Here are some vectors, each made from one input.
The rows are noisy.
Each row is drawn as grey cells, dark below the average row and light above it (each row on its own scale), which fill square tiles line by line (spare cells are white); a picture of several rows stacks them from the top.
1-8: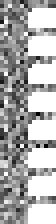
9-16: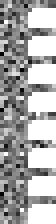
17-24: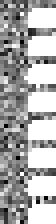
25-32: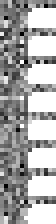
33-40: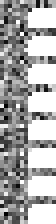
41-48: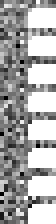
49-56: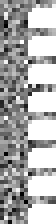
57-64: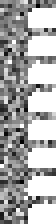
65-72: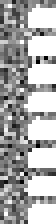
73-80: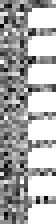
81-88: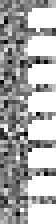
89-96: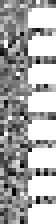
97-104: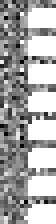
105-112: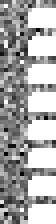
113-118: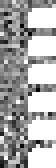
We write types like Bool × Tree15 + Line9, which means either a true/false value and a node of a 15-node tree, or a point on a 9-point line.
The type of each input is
(Bool × Bool × Bool + Line4) × Tree8.
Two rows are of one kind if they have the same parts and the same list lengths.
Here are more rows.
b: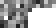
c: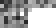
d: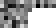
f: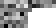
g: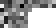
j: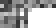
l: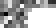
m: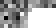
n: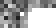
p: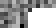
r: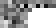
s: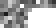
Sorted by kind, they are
b, c, d, f, g, j, p
l, m, n, r, s

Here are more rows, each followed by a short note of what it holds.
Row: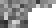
a node of an 8-node tree and three true/false values
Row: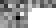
a point on a 4-point line and a node of an 8-node tree
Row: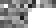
a node of an 8-node tree and three true/false values
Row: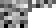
a node of an 8-node tree and three true/false values
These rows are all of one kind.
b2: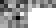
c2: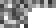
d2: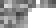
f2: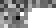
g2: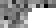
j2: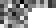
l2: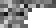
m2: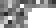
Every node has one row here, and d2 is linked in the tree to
m2.
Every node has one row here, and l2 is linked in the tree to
g2, j2 and m2.
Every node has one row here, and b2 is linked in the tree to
f2.
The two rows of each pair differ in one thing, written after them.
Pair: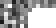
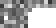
the place on the 4-point line
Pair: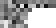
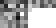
the node of the tree
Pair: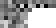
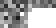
the node of the tree
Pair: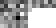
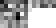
the place on the 4-point line
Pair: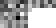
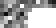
the node of the tree
